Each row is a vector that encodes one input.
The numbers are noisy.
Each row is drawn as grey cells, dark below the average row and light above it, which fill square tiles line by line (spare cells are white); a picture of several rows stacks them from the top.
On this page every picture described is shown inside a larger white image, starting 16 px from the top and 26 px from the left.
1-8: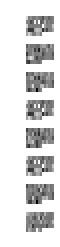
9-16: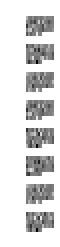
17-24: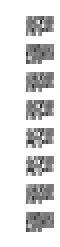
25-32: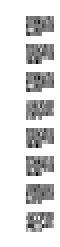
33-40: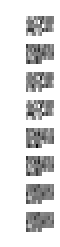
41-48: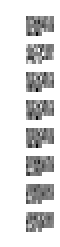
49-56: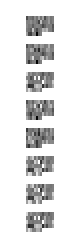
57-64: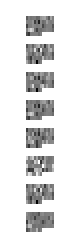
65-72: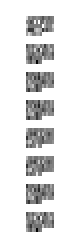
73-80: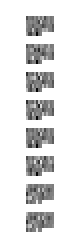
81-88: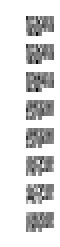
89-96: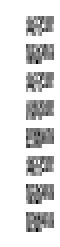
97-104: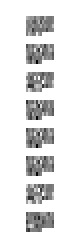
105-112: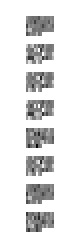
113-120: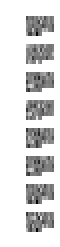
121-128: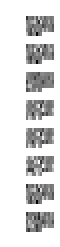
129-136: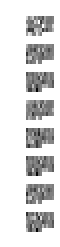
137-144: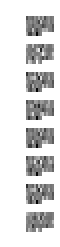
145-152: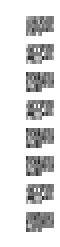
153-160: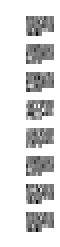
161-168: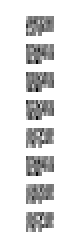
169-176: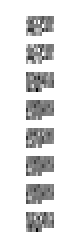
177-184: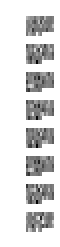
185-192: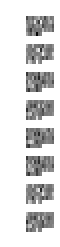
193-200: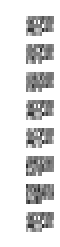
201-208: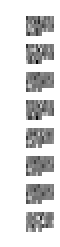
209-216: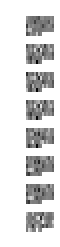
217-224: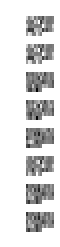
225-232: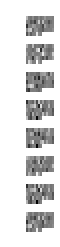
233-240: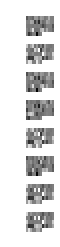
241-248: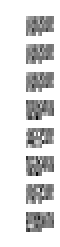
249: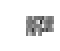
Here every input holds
a point on a 12-point line.
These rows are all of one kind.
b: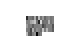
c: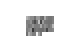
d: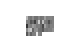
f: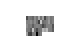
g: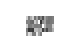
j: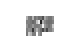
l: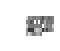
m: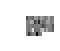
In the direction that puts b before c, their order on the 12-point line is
b, f, m, d, c, j, g, l.
